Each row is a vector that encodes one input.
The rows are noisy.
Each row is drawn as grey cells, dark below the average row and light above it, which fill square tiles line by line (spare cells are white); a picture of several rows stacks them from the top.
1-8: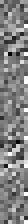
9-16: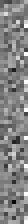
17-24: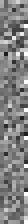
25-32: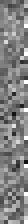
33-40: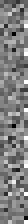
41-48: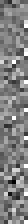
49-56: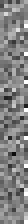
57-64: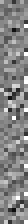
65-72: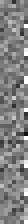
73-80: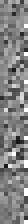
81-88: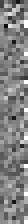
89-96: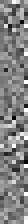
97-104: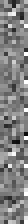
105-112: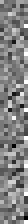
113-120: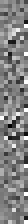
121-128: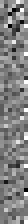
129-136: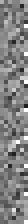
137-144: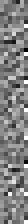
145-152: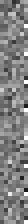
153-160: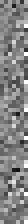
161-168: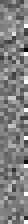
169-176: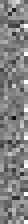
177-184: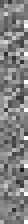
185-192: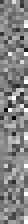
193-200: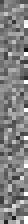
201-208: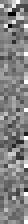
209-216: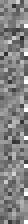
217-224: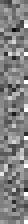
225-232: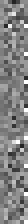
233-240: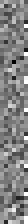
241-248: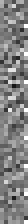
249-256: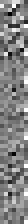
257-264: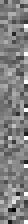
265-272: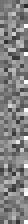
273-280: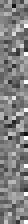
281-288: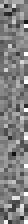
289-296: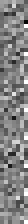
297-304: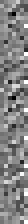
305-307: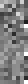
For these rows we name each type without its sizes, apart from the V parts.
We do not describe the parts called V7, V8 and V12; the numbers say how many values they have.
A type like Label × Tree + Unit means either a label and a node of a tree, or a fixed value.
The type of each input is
(Circle + V12) × Label + (Line + V7) × V8.
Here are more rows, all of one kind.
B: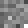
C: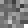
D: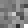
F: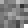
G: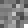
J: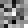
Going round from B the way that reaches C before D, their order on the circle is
B, J, F, C, D, G.
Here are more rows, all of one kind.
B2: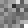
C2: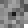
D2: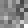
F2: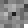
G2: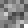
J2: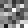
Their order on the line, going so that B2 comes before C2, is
B2, D2, G2, J2, C2, F2.
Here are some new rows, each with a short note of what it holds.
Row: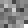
a label and a value of V12
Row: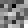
a value of V7 and a value of V8
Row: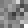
a point on a line and a value of V8
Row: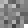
a label and a value of V12
